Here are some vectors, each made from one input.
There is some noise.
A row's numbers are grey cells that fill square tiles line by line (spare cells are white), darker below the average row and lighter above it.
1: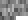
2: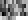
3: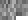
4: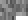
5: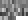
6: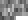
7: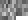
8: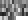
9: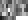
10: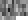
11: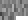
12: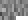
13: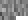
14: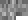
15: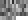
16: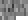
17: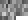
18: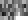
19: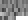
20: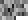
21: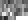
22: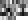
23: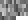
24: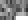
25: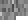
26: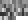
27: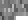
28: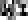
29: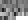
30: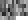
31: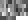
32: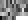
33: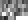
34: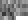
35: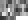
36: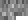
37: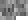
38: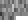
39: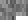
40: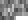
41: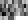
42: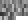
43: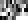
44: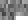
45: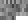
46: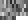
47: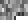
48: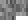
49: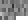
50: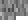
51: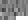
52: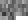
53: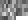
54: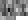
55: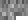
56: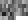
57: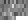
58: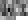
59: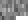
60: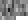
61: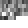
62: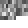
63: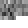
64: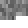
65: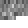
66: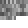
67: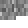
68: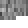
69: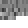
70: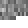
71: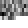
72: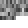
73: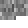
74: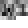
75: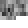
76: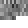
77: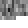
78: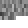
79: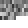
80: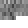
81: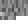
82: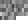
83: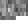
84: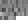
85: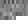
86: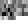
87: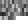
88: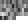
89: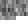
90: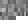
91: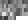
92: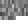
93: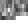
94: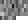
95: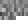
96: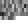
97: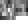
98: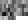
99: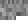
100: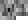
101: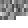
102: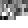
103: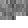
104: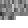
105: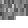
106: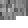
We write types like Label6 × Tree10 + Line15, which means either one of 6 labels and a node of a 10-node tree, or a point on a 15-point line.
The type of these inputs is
Bool × (Line5 + Line6).
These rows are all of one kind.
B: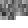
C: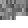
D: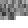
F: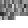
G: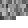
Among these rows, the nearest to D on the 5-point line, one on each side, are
F and G.
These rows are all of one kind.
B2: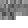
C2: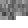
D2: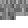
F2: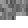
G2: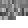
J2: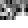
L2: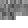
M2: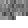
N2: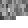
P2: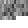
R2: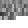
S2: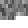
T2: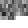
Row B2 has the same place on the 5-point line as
L2 and R2.
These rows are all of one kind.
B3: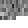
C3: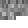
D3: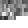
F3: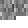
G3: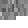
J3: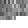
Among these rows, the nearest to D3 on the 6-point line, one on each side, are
B3 and C3.
